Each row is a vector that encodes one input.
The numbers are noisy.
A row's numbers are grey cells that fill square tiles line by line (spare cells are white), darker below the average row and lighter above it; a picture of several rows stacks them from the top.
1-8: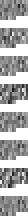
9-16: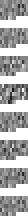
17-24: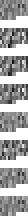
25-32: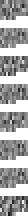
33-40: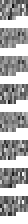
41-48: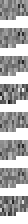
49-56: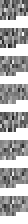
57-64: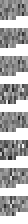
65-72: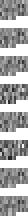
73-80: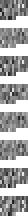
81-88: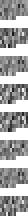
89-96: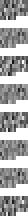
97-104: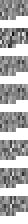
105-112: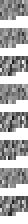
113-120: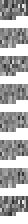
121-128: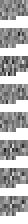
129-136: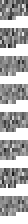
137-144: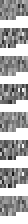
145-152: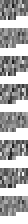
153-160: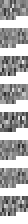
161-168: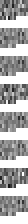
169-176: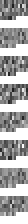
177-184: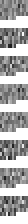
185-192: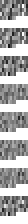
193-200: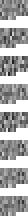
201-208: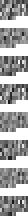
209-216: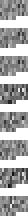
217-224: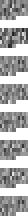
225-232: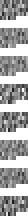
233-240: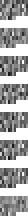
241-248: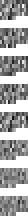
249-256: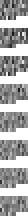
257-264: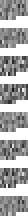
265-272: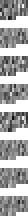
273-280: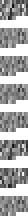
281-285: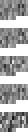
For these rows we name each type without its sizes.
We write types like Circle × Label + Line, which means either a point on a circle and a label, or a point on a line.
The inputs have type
Bool × Label + Line.
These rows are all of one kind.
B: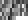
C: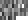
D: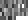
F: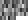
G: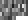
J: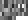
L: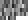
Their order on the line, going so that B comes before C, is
B, G, J, D, C, L, F.
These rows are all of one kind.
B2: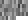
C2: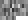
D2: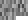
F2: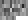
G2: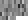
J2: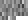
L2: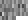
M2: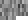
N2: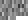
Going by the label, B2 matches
C2, D2 and M2.
